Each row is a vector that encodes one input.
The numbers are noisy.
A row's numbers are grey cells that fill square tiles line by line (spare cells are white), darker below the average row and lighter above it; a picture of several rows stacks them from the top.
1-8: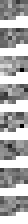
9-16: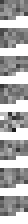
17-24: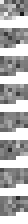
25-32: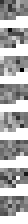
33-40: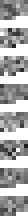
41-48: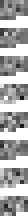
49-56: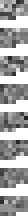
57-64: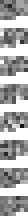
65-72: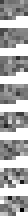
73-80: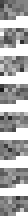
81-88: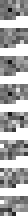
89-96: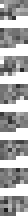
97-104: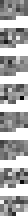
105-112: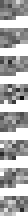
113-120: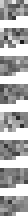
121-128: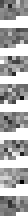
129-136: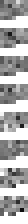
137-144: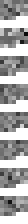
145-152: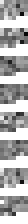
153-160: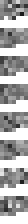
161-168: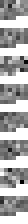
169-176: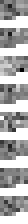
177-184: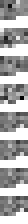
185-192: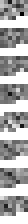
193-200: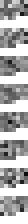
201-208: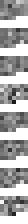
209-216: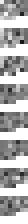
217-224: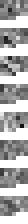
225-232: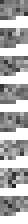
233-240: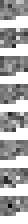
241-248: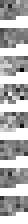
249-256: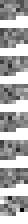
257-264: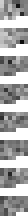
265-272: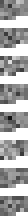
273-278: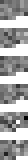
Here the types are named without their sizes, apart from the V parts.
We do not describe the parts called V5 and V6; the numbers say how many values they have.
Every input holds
either a label and a value of V5, or four true/false values, or a value of V6.
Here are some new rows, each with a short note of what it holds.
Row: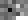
four true/false values
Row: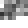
a label and a value of V5
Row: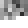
a value of V6
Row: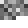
a label and a value of V5
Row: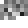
a value of V6
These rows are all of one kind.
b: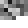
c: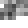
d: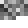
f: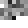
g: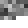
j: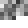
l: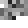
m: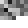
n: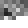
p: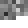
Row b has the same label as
f, l and m.
